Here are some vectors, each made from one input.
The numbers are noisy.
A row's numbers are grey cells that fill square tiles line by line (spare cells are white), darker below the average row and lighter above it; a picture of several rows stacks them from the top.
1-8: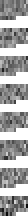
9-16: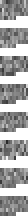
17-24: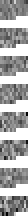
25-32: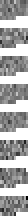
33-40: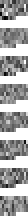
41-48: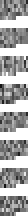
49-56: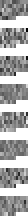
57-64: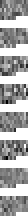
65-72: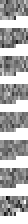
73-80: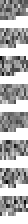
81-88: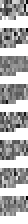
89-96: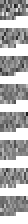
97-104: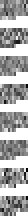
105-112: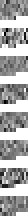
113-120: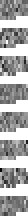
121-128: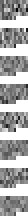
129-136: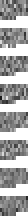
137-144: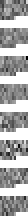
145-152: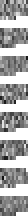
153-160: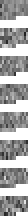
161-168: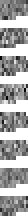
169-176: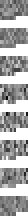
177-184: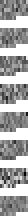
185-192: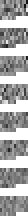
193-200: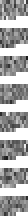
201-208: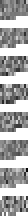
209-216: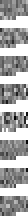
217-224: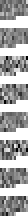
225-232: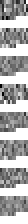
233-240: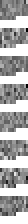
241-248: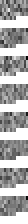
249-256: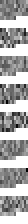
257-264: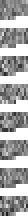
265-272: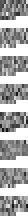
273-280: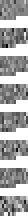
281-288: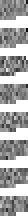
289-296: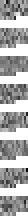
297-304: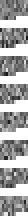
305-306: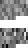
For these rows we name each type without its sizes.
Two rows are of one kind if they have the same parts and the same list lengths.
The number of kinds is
4.
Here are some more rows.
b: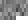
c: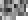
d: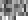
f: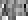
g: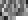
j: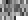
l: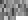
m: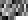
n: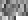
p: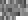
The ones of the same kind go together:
b, d, j, n
c, p
f, l, m
g

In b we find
a node of a tree.
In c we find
three true/false values.
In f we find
a point on a circle and a node of a tree.
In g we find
a point on a circle and three true/false values.
